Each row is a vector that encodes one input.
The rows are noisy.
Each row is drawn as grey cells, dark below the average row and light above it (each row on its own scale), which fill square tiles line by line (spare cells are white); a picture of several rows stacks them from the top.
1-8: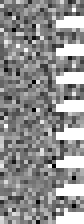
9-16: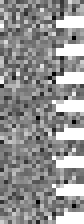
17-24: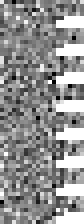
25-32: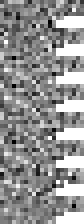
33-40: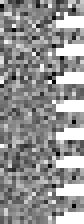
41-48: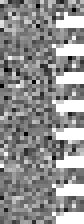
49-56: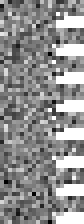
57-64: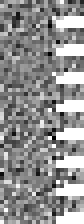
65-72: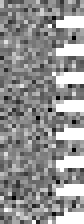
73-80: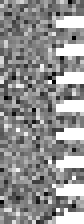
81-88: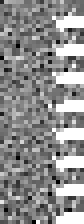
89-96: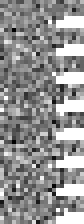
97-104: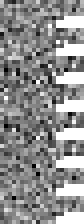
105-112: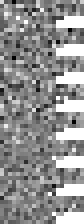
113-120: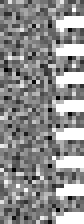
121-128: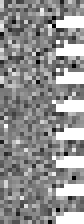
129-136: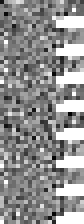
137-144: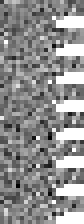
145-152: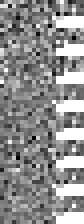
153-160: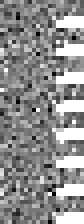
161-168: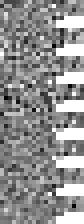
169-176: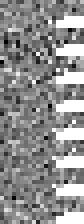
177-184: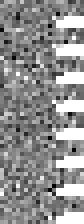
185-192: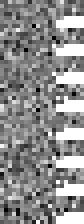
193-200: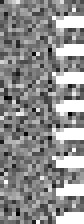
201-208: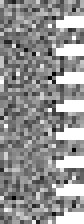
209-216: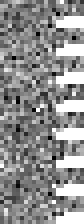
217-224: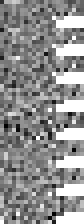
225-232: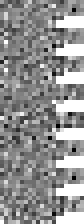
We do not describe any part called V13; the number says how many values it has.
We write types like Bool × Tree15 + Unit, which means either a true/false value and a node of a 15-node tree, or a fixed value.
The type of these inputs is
Line15 × V13 + Line20.
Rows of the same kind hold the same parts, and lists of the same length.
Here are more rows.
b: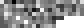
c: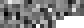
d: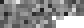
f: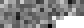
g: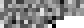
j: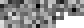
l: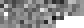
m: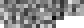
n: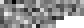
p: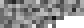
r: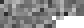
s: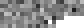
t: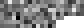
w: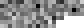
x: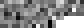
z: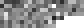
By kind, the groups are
b, g, j, l, m, n, p, s, w, z
c, d, f, r, t, x

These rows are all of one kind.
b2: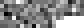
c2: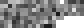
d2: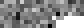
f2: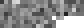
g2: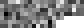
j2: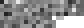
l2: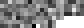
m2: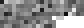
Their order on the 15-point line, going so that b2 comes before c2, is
d2, m2, b2, j2, f2, l2, g2, c2.
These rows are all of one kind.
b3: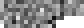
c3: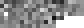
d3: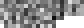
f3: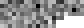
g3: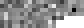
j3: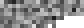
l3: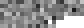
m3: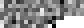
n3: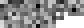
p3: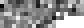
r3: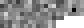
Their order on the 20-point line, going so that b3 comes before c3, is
j3, m3, b3, d3, c3, g3, r3, p3, n3, f3, l3.
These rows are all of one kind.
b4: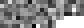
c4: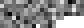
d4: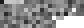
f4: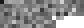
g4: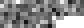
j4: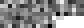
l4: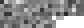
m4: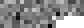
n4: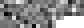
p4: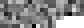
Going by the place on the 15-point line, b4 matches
j4 and p4.
